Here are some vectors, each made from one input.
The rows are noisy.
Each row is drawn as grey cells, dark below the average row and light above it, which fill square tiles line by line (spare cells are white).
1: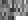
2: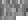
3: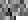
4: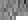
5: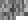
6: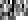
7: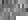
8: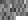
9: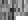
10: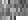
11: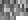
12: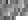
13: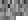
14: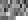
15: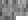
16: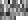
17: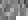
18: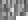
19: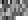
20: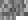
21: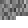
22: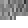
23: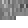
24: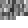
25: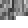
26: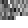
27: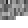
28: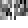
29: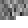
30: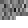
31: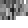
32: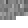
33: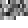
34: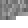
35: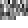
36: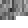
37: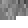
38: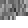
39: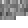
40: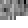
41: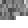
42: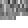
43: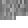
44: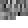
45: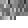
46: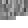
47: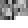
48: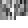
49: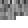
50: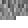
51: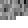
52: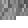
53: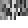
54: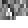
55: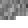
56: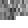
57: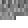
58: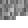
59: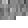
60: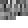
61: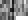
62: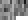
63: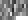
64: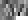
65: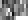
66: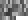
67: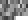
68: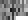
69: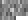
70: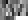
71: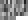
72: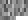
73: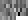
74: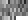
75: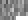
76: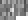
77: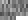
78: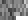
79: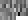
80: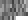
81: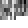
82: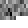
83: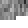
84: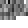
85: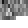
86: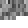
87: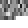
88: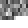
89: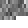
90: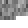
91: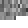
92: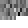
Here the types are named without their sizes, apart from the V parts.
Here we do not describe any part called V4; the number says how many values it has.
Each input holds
either a true/false value and a value of V4, or a list of points on a line.
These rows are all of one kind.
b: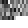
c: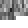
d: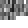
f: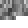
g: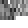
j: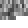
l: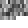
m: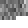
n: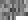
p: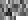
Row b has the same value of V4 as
d and p.
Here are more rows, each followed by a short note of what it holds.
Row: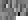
the empty list
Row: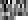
the empty list
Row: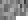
a list of two items
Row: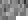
a list of two items
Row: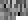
the empty list
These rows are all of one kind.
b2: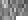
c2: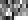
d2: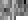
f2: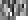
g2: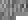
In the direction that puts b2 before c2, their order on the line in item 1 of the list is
f2, d2, b2, c2, g2.
